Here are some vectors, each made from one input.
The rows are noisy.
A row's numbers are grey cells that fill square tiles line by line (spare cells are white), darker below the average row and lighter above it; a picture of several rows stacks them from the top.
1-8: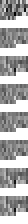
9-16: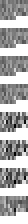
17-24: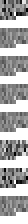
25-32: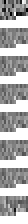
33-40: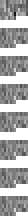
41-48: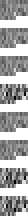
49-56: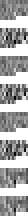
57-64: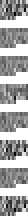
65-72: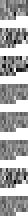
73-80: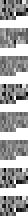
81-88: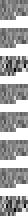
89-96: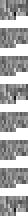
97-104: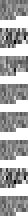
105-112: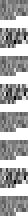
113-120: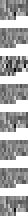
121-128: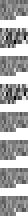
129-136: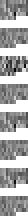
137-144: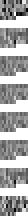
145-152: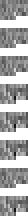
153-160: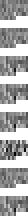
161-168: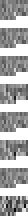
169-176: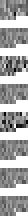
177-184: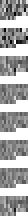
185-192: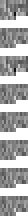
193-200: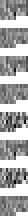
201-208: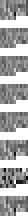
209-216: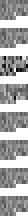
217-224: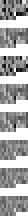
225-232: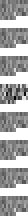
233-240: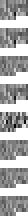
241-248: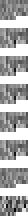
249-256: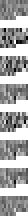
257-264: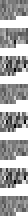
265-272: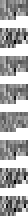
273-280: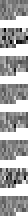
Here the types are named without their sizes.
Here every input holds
a point on a line.
